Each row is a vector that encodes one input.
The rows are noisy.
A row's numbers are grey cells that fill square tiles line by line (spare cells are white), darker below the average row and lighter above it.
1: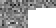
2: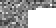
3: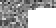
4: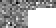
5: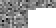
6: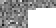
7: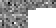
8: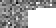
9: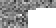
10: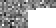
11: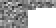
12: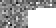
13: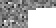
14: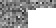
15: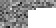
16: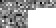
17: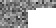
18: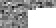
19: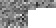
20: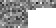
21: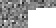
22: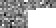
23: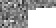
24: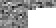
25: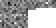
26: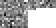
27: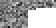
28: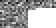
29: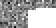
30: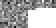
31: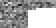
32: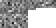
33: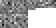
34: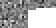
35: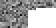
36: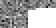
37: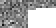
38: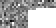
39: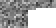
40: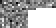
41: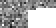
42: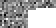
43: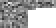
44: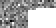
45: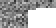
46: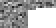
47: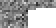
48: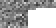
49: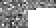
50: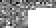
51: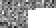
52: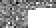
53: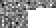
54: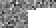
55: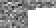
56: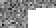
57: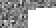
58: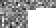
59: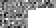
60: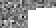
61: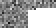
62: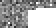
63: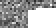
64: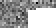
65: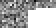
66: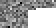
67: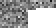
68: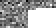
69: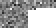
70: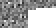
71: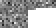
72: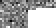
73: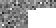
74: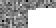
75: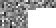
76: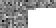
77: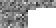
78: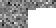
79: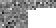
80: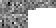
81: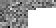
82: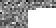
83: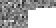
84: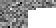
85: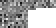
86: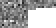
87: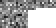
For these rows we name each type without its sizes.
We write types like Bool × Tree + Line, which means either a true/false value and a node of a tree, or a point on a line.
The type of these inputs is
Circle × (Line + Tree).
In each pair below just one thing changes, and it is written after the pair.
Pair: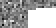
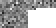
the place on the circle
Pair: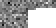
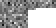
the node of the tree
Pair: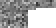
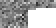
the node of the tree
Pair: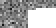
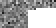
the place on the circle
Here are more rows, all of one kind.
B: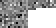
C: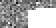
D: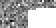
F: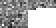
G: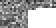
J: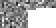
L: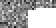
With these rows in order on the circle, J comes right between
D and F.
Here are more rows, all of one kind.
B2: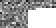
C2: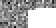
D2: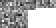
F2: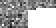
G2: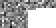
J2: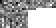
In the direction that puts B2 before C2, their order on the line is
J2, B2, F2, D2, C2, G2.
